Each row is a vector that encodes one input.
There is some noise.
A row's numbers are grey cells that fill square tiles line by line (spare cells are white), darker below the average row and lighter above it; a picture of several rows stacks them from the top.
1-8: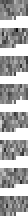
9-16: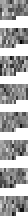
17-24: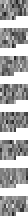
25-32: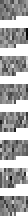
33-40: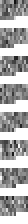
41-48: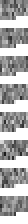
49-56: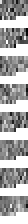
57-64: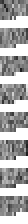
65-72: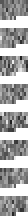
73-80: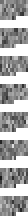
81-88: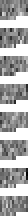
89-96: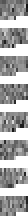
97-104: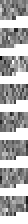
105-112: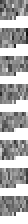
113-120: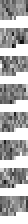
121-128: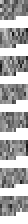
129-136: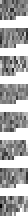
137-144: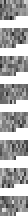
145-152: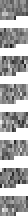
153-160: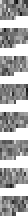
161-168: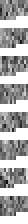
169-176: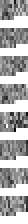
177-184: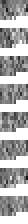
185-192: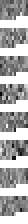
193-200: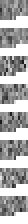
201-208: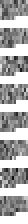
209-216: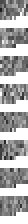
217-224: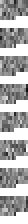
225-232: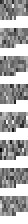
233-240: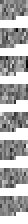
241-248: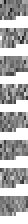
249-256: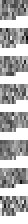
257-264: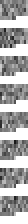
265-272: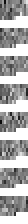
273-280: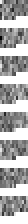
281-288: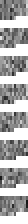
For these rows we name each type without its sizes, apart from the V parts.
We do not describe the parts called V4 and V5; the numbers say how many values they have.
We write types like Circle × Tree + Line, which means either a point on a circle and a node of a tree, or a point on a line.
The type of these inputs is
Bool × Bool × Bool + (Tree + Unit) × V4 × V5.
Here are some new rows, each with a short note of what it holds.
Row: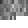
a node of a tree, a value of V4 and a value of V5
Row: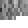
a node of a tree, a value of V4 and a value of V5
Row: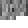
a node of a tree, a value of V4 and a value of V5
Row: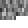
a node of a tree, a value of V4 and a value of V5
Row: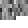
a node of a tree, a value of V4 and a value of V5
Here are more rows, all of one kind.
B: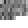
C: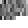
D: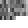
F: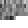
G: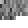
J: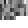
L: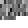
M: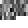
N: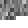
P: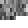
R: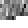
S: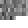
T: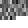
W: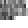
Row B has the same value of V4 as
C, G and L.
